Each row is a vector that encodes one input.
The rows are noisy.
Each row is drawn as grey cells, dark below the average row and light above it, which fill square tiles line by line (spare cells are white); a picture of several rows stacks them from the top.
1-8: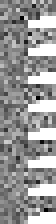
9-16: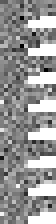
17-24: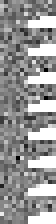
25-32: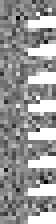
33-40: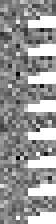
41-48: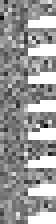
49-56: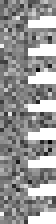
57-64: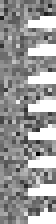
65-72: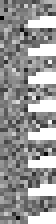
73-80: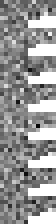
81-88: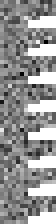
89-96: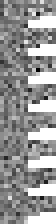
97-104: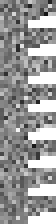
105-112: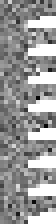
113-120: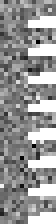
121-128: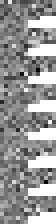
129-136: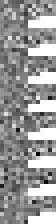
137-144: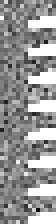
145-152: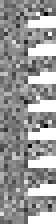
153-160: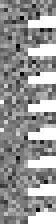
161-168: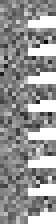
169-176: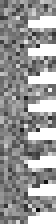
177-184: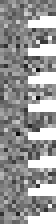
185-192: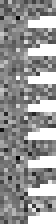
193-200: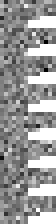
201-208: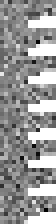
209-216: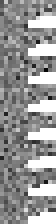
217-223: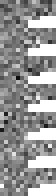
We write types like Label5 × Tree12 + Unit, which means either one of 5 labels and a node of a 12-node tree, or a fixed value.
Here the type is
Bool × Circle11 × (Line9 + Line13).
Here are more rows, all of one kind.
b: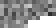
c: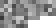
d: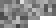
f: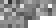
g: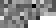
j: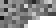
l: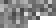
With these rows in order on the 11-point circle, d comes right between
c and g.
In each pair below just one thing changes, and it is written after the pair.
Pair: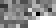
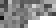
the true/false value
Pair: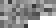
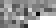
the place on the 13-point line
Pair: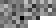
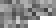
the place on the 13-point line
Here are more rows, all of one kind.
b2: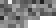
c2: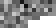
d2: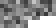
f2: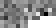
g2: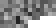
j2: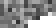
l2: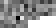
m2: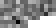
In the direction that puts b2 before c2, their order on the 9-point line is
g2, l2, b2, j2, c2, m2, d2, f2.
